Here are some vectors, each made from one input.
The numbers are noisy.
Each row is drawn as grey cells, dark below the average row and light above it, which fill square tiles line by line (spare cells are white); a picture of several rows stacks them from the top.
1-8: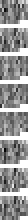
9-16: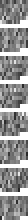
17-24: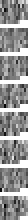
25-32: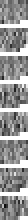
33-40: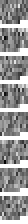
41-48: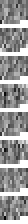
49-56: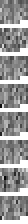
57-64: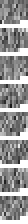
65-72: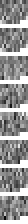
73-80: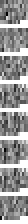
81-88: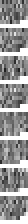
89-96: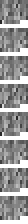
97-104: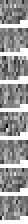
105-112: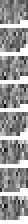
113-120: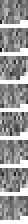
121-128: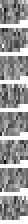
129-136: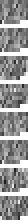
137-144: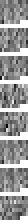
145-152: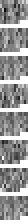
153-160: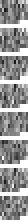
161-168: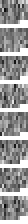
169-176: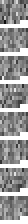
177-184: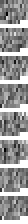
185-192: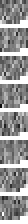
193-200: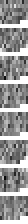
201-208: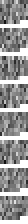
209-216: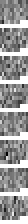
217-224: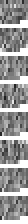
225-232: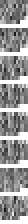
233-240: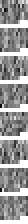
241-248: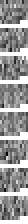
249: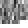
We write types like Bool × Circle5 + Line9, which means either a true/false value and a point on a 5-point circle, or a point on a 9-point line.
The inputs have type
Bool × List2(Line5) + Circle10 + Line6.
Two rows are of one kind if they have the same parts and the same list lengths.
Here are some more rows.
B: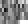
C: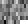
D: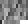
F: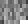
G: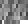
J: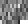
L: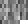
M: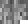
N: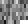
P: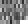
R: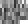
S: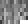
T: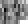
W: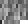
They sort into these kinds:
B, R, T
C, N
D, G, L, W
F, M, S
J, P

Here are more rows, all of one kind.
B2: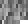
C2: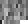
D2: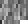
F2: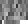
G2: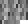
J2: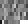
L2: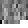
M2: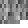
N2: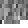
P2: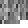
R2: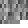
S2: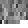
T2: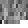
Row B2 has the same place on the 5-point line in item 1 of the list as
C2 and D2.
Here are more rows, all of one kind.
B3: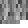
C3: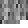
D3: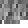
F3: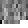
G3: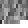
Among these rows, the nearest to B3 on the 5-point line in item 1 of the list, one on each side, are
C3 and G3.
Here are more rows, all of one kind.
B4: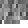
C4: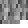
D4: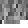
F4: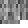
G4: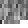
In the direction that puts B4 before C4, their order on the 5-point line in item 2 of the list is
B4, D4, C4, G4, F4.
